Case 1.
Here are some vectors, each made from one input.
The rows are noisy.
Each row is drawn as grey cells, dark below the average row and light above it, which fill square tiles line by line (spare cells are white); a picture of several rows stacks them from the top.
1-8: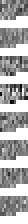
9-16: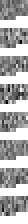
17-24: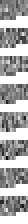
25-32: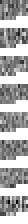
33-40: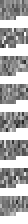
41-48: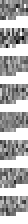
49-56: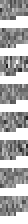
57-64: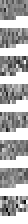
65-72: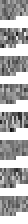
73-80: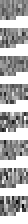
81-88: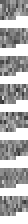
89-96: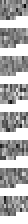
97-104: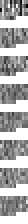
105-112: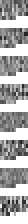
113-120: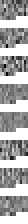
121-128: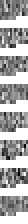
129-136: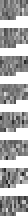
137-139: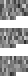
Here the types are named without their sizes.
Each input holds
a point on a line and four true/false values.
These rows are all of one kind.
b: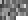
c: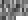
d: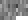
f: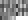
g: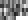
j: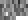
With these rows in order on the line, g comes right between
f and j.
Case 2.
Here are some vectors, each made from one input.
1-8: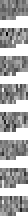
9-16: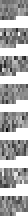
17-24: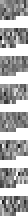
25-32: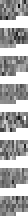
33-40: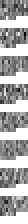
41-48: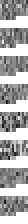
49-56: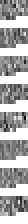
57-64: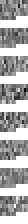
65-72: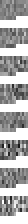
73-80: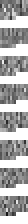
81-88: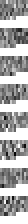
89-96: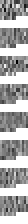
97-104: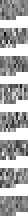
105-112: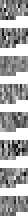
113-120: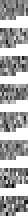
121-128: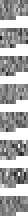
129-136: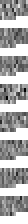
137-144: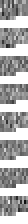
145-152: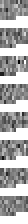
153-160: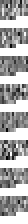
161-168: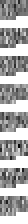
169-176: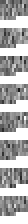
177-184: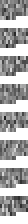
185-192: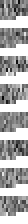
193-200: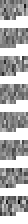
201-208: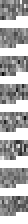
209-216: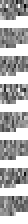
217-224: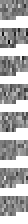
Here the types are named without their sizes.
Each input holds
either a point on a line, or four true/false values.
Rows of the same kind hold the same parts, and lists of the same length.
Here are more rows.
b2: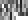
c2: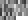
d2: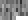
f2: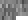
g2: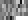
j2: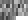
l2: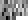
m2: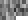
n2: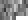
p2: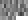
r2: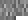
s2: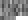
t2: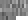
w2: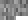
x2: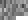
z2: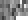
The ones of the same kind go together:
b2, d2, f2, g2, j2, l2, m2, p2, r2, s2, t2, w2, x2, z2
c2, n2

